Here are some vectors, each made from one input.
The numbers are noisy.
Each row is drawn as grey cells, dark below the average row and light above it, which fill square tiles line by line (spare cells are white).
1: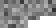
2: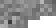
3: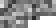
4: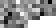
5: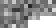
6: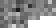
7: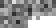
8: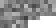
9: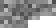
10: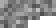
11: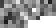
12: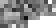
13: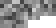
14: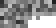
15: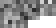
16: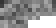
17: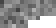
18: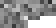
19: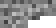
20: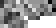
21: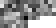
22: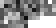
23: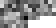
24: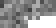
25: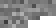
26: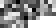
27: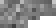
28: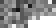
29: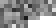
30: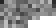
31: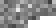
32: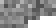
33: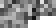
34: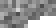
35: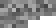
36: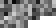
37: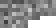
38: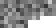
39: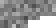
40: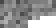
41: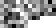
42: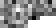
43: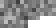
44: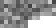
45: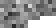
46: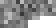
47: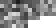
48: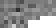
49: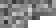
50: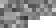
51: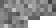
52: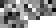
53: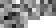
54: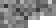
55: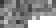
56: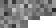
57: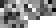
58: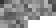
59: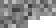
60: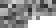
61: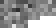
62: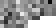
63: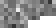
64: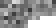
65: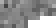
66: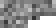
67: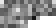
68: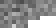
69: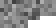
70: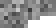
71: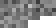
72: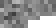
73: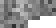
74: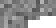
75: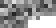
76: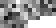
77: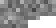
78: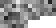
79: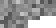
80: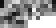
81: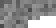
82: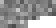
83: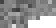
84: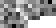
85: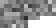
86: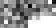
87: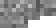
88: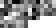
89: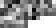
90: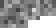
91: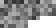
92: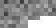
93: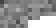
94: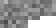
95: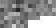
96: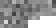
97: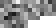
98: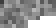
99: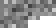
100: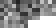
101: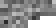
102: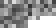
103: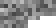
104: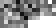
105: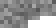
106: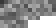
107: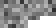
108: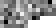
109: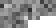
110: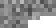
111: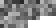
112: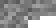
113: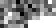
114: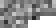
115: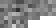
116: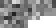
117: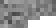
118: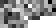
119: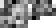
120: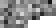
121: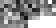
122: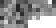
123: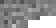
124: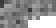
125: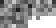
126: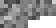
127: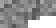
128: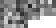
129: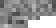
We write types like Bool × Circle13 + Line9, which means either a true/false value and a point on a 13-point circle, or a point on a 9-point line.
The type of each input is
(Line5 + Line6) × (Tree8 + Unit).
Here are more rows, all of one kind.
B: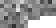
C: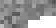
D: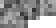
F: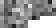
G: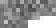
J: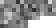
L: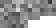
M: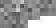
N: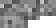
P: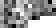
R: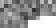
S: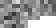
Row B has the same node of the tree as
G and J.
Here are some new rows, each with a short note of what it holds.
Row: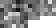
a point on a 5-point line
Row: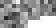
a point on a 6-point line and a node of an 8-node tree
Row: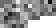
a point on a 6-point line and a node of an 8-node tree
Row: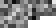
a point on a 5-point line and a node of an 8-node tree
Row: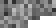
a point on a 5-point line and a node of an 8-node tree
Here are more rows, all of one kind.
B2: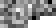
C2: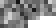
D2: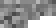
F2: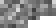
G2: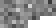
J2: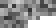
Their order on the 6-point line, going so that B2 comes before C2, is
D2, B2, G2, C2, F2, J2.
